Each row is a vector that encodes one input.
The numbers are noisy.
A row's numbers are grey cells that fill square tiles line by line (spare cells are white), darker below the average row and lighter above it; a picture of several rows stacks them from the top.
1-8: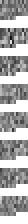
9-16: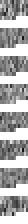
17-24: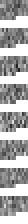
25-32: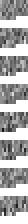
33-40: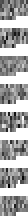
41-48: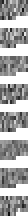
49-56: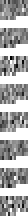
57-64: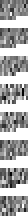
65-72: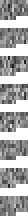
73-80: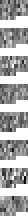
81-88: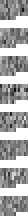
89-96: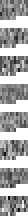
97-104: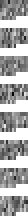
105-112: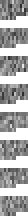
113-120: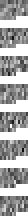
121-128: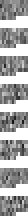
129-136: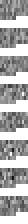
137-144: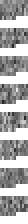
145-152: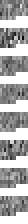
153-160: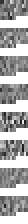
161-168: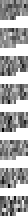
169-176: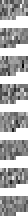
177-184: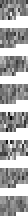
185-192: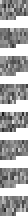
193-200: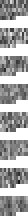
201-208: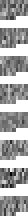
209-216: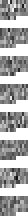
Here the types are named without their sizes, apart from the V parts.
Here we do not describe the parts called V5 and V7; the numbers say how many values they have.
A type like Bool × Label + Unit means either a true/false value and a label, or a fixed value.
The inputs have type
Bool × Line + (Circle + V5) × V7.
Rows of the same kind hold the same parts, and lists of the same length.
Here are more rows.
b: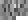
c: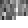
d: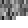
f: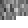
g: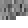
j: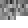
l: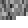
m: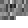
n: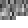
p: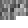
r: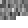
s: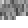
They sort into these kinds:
b, d, g, r
c, f, j, n, p
l, m, s

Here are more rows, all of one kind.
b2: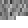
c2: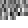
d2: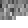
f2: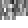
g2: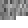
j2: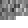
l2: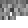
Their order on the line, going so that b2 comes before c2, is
f2, d2, j2, b2, l2, g2, c2.
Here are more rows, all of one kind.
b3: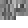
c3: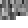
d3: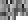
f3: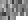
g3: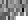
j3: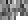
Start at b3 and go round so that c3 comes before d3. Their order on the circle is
b3, c3, g3, f3, d3, j3.
